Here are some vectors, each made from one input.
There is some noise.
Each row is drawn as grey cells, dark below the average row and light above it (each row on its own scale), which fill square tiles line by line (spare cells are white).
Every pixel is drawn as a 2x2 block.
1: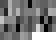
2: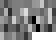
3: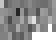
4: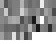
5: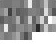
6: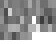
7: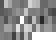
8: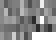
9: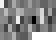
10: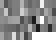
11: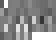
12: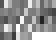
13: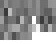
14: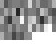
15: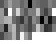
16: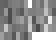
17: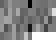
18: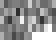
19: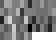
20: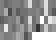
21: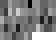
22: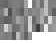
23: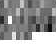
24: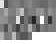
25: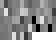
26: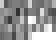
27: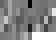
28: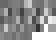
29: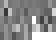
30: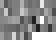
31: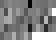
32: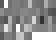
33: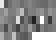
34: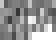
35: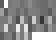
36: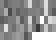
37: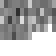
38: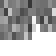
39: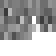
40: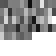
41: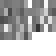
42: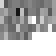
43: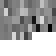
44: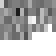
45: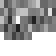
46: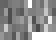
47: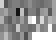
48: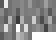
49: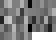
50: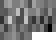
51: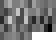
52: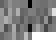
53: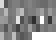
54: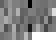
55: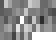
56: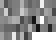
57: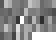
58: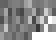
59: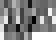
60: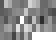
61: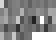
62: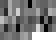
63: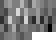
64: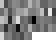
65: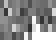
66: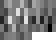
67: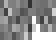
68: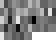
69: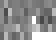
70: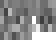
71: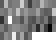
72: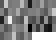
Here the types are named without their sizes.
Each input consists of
a point on a line and three true/false values.
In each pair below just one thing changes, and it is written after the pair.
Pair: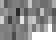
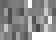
one of the three true/false values
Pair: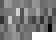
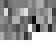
one of the three true/false values
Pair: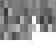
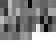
one of the three true/false values
